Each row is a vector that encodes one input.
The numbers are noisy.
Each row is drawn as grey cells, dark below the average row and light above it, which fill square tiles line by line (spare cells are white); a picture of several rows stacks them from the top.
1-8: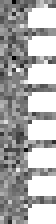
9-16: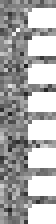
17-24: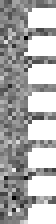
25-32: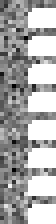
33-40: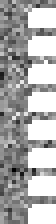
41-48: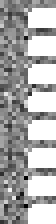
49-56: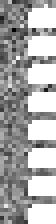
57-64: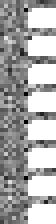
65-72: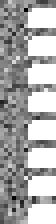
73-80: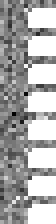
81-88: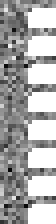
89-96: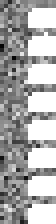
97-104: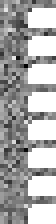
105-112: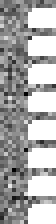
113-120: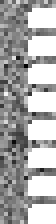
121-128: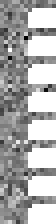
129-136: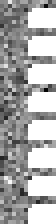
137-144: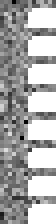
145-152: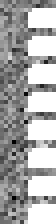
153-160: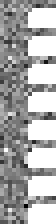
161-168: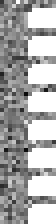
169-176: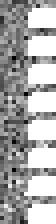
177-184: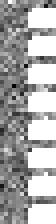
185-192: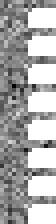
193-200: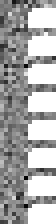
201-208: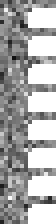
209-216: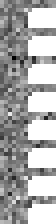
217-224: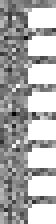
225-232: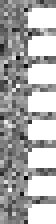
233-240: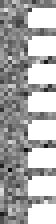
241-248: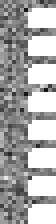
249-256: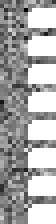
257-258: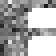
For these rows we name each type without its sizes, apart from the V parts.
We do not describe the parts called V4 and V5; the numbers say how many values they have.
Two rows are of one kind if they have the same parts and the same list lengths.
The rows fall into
3 kinds.
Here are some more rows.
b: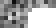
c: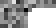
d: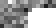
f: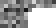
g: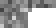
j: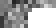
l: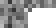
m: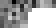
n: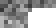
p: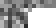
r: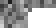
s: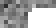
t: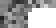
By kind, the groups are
b, j, m, t
c, d, f
g, l, n, p, r, s

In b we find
a true/false value and a value of V4.
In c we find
a point on a line and a value of V5.
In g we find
a point on each of two lines.
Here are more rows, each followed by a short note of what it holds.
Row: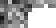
a true/false value and a value of V4
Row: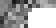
a true/false value and a value of V4
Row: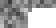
a point on each of two lines
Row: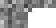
a point on each of two lines
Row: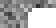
a point on each of two lines
